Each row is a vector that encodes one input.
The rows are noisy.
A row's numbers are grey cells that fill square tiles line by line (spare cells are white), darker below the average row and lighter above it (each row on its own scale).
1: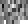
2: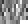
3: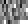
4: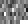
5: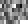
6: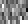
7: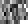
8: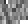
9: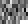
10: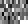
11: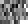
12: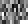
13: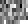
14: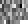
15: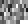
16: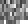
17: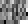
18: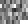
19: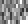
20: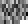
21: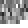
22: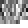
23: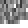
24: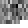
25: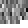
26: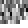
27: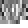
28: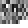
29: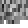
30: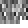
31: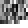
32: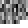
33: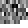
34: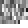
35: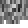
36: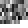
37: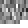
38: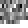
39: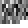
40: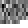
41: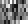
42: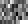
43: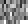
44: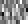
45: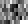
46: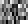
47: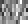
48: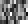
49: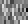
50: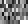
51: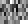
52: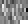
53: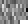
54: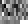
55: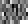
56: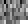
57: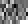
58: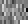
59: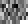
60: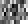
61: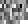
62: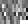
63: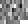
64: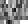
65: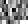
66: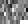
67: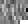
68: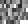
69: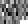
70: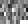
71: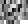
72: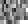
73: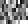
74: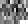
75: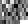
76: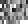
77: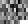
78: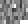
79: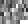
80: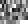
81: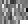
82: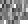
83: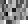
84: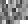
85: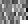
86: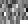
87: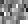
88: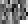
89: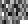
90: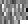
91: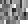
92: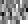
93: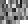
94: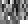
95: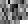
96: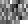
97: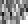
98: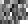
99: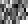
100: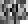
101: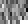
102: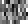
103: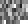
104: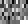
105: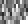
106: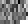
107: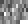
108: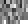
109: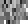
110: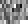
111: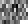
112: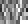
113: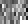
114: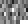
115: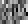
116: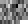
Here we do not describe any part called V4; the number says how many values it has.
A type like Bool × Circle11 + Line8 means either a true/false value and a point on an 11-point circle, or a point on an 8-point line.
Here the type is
Bool × V4 + List2(Line5).
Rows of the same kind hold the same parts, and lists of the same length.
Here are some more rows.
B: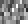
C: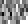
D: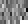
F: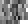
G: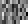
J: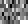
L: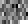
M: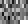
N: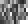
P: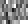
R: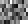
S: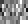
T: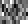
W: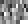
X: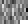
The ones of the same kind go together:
B, C, D, S, W, X
F, G, L, N, R, T
J, M
P

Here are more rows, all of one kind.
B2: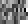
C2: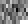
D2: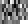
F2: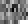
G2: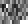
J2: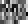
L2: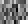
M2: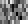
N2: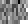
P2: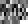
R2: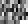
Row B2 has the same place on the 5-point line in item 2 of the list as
C2 and L2.
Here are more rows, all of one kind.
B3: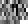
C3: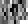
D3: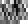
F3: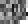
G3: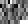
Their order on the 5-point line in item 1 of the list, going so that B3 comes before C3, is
D3, B3, F3, C3, G3.
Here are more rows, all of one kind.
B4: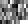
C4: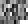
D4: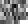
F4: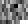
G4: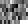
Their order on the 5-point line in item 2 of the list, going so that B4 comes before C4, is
B4, F4, G4, D4, C4.
